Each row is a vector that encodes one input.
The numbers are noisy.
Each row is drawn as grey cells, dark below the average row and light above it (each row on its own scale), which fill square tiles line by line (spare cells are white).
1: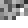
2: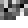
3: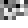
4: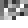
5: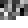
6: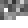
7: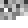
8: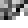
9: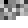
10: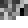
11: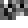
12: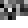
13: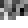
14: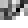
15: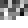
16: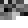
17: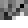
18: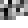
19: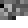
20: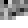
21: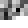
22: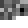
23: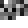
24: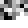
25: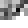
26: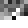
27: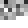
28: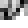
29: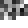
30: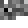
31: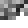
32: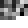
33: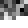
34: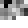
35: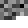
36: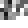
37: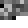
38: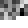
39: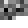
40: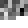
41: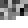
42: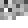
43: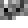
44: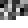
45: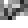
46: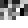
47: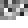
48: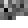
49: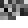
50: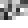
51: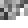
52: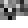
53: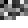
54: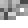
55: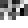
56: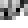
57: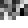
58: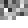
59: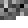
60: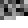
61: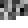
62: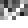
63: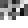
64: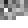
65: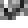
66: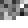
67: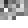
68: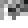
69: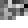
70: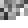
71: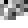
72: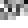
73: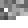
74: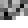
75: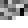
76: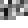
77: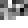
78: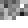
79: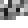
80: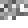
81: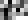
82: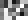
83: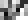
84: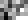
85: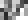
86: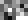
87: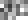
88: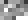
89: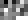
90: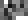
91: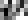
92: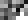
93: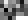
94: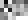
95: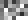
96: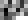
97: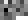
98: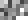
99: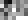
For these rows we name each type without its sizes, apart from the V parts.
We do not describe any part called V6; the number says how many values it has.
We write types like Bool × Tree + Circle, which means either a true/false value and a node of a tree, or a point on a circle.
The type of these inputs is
(Bool × Bool × Bool + Unit) × Label × V6.
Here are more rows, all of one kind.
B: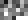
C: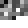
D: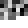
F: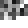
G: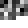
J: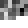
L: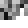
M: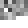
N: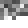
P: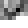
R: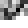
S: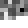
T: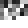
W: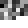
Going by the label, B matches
F, J, P and T.
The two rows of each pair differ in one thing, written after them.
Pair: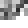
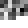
the label
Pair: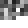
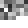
one of the three true/false values
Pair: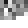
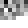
one of the three true/false values
